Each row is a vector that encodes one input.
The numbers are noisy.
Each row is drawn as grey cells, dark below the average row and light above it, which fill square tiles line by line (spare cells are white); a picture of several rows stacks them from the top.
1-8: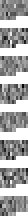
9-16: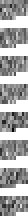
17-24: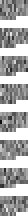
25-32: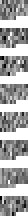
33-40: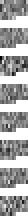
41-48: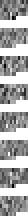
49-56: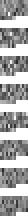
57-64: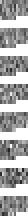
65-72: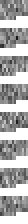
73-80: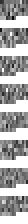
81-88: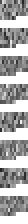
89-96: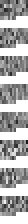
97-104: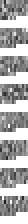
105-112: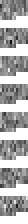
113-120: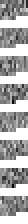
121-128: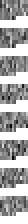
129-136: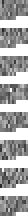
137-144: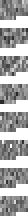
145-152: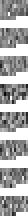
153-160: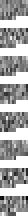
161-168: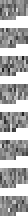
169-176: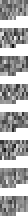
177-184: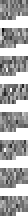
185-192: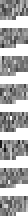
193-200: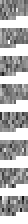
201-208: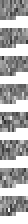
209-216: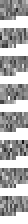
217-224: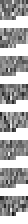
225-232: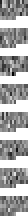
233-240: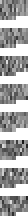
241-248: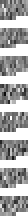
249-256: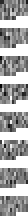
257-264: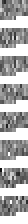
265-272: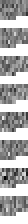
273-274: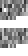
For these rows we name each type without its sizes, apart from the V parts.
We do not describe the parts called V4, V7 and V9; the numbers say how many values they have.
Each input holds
either a fixed value, or a label and a value of V9, or a node of a tree and a value of V7, or a true/false value and a value of V4.
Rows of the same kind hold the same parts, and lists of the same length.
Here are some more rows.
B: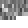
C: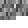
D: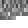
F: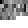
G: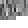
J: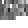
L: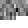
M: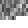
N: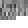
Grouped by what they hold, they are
B, G, N
C, D, L
F
J, M

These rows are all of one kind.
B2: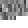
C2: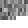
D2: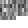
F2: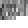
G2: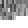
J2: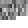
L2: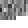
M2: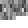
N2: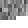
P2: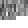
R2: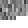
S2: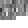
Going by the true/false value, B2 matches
D2 and M2.
